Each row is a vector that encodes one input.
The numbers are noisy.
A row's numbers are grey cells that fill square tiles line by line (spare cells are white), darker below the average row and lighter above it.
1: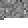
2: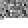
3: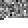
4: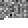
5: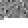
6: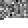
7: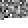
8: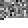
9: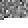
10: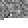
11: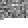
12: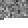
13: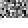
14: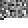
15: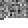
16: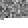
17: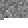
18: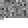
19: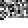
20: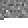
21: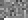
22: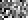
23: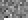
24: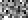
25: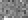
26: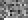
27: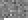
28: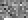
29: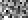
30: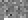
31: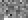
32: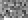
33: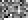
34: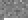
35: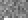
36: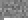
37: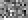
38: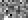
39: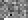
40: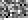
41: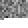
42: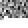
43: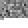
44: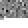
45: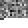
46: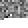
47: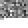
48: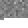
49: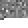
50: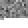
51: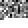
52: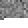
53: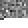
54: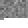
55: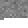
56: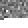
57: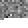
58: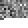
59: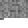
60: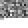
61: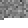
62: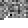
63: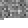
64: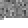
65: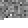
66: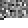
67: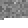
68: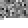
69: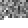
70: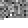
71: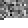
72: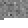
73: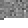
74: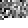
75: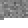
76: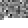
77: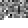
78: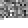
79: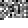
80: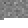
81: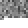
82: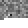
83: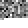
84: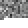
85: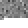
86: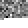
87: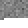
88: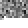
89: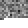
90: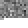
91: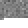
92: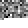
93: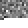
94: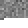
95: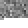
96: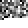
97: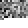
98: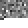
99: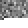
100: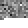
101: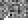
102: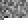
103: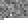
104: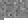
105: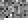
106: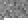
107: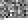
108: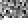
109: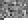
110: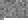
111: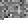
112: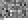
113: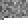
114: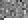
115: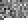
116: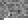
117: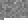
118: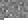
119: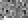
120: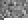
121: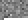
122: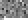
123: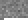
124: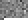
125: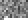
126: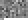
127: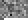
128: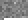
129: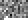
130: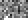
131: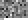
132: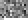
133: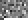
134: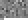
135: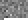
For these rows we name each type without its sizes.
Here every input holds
a list of points on a line.
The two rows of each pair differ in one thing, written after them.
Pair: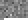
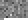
the place on the line in item 2 of the list
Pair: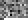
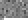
the place on the line in item 2 of the list
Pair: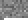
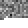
the place on the line in item 2 of the list
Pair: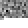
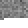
the place on the line in item 2 of the list
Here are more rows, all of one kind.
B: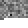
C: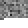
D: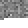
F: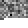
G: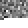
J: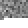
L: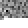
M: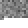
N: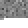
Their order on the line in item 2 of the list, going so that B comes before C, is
D, G, M, F, B, J, L, N, C.
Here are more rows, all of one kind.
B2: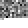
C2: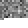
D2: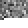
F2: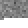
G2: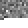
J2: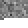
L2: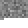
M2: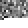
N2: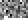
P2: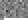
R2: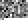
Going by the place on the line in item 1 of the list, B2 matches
J2, M2, N2 and P2.
